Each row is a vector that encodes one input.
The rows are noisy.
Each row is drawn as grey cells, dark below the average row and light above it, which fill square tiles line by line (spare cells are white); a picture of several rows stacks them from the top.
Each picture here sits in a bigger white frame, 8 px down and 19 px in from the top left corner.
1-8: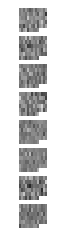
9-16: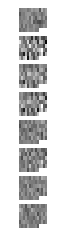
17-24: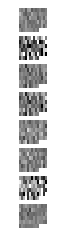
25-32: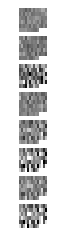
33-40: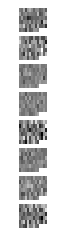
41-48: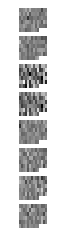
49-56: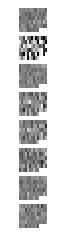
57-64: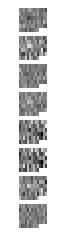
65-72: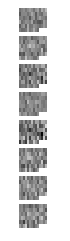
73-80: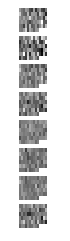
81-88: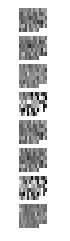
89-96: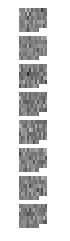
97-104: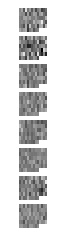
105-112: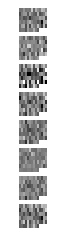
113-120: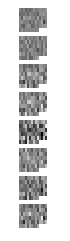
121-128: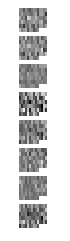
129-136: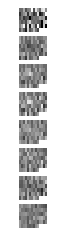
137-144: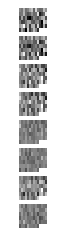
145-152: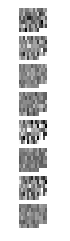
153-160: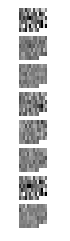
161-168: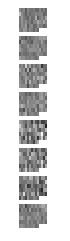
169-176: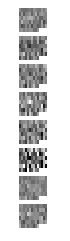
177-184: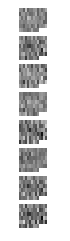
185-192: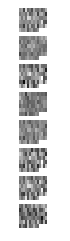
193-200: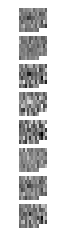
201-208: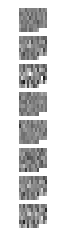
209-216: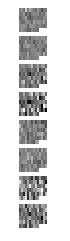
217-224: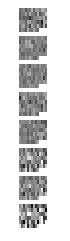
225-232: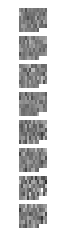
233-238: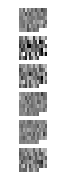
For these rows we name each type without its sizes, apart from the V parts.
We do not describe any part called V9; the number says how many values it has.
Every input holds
a label, together with either a label and a value of V9, or a point on a line.
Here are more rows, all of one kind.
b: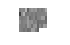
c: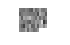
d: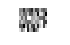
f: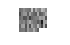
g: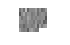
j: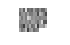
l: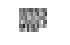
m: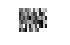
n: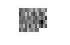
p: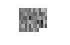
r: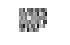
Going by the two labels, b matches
g, j and r.
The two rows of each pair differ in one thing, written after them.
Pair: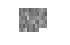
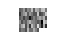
the value of V9
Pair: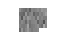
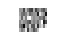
one of the two labels
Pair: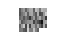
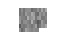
the value of V9
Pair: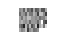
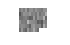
the value of V9
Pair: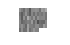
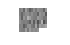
the value of V9
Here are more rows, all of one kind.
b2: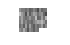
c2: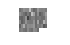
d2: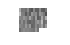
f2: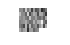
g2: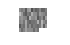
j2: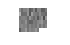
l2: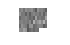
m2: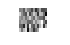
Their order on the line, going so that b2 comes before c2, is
b2, d2, g2, j2, f2, m2, c2, l2.
